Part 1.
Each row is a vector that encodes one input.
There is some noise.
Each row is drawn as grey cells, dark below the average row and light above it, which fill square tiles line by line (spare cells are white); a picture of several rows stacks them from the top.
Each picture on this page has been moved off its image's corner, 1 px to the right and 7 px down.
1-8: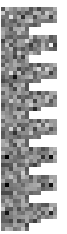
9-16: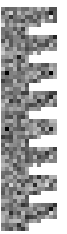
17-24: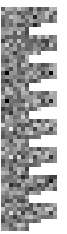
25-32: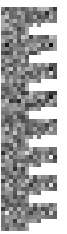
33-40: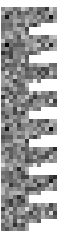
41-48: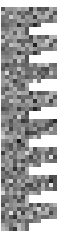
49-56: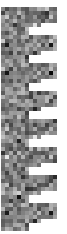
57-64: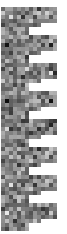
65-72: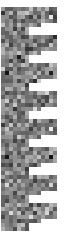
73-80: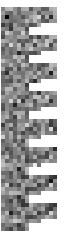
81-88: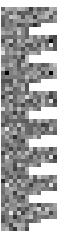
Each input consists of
either a point on an 8-point line, or a point on a 12-point line.
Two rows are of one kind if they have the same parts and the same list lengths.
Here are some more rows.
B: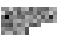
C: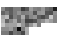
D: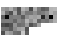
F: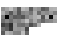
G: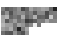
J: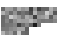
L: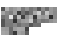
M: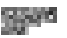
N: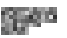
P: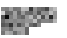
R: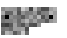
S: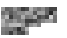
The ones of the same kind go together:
B, D, F, J, L, P, R
C, G, M, N, S

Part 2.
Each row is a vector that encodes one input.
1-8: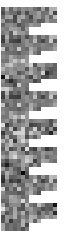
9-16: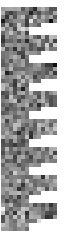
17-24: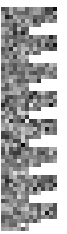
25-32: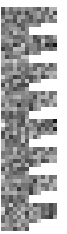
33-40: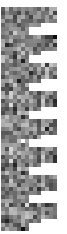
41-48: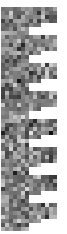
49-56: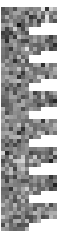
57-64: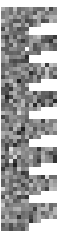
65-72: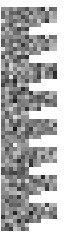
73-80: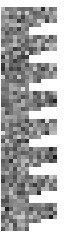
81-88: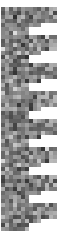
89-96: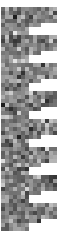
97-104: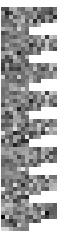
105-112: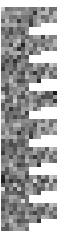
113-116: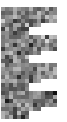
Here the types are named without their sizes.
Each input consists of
either a node of a tree, or three true/false values.
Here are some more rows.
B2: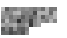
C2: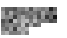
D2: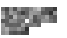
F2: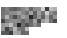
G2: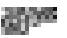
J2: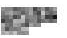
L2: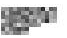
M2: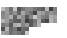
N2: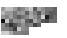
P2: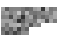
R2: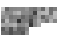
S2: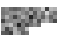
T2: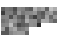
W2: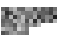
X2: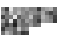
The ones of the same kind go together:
B2, F2, L2, M2, P2, R2, S2, T2
C2, D2, G2, J2, N2, W2, X2

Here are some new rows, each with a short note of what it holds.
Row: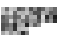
a node of a tree
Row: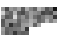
a node of a tree
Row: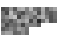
a node of a tree
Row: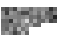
a node of a tree
